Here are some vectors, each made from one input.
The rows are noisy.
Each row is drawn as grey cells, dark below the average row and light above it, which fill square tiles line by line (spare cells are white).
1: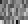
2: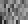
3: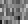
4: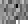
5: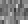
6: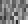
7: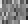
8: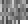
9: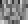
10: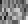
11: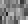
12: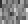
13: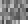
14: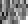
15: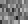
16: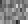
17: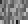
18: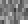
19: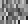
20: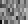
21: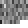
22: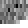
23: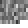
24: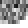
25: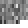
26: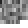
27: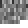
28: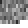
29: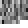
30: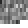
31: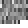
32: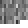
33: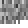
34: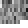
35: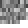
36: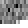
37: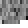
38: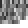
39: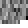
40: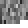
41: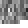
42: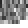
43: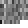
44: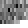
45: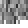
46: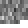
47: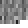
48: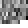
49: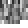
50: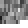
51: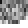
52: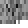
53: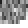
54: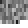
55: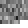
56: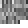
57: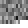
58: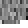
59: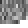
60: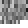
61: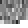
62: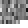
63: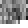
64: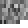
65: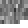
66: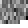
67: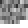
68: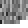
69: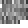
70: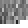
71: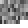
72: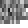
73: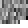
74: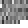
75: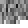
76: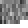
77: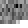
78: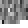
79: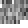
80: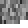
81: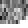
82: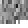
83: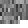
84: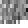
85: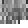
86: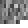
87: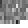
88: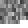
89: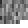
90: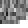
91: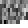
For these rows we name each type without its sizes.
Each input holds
a point on a line, together with either a point on each of two lines, or a node of a tree.
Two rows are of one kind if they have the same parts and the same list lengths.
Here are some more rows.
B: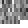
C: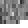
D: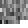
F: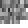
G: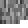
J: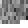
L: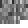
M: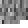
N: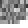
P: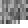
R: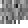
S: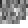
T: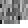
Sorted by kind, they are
B, C, G, J, M
D, F, L, N, P, R, S, T

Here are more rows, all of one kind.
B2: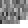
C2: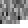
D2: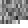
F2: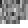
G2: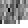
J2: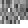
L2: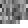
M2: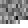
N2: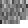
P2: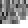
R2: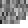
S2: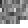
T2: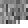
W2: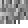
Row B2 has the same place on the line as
G2, N2, P2 and R2.
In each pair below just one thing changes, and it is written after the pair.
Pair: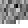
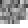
the place on the line
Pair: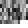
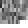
the place on the line
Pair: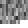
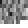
the place on the line
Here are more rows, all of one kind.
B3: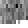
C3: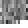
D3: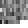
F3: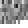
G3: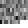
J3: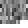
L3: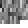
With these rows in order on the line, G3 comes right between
D3 and J3.
